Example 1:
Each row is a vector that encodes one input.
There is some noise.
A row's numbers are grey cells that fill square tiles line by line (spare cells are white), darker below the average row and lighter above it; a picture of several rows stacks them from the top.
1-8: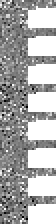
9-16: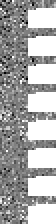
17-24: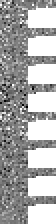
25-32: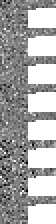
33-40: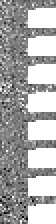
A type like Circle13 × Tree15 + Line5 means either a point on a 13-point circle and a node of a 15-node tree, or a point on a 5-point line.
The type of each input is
Line5.
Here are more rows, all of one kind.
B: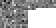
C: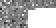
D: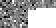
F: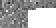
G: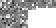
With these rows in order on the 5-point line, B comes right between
D and F.
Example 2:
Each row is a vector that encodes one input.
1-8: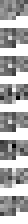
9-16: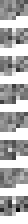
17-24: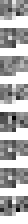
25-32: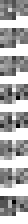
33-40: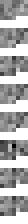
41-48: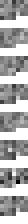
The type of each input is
Line7.
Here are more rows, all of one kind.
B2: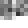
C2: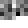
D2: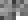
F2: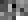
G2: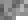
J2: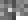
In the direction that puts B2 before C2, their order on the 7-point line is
F2, J2, D2, G2, B2, C2.
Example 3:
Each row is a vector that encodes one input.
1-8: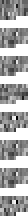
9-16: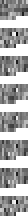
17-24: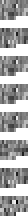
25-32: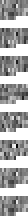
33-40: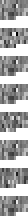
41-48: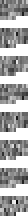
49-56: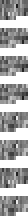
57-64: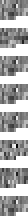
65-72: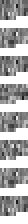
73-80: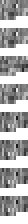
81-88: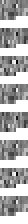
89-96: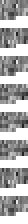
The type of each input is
Line5.
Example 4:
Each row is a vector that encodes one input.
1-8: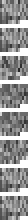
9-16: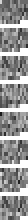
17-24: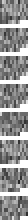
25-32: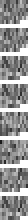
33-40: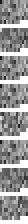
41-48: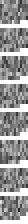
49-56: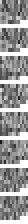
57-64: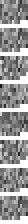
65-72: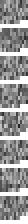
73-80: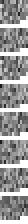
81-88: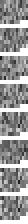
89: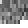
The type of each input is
Bool × Bool × Bool.
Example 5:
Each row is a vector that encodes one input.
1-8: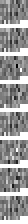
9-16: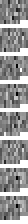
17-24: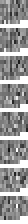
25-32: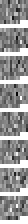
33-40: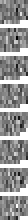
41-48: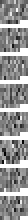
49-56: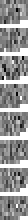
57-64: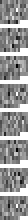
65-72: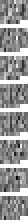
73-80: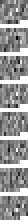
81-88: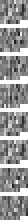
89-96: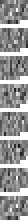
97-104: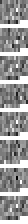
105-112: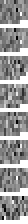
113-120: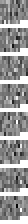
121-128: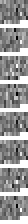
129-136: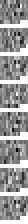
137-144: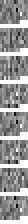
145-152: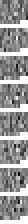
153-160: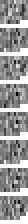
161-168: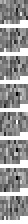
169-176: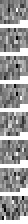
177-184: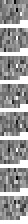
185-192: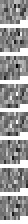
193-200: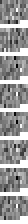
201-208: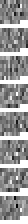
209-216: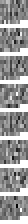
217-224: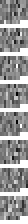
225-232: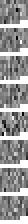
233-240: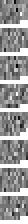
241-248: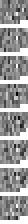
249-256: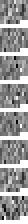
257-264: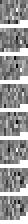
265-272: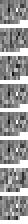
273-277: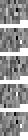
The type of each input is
Circle20 + Unit.
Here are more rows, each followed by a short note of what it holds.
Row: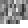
a point on a 20-point circle
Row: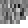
a point on a 20-point circle
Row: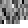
a fixed value
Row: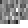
a point on a 20-point circle
